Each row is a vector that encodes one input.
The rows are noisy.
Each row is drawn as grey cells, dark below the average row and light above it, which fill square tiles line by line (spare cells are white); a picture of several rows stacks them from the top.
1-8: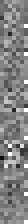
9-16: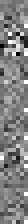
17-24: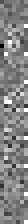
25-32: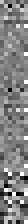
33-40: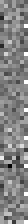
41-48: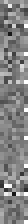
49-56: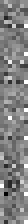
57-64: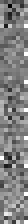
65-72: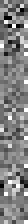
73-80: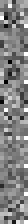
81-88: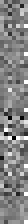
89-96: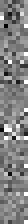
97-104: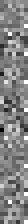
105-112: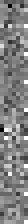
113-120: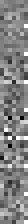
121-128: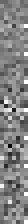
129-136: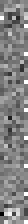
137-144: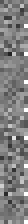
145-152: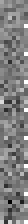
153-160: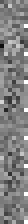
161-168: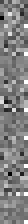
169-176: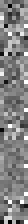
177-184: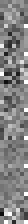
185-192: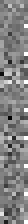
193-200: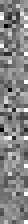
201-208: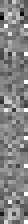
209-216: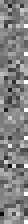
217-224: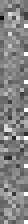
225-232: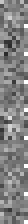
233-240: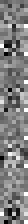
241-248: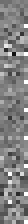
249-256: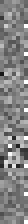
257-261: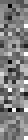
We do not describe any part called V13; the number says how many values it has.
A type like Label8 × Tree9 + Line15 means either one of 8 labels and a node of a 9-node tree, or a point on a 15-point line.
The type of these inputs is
Bool × (Line7 + V13).
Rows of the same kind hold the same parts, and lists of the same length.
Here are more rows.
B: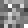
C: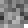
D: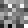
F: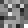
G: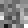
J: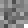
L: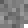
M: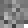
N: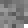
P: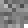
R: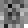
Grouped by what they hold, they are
B, D, F, G, J, L, M, R
C, N, P

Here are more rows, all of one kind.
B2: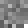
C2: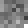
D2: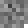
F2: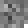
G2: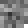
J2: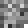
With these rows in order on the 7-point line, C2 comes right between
B2 and J2.
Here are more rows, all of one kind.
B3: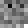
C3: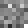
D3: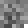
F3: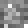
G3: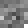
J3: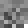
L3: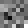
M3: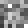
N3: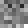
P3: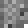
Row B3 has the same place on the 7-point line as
G3 and N3.
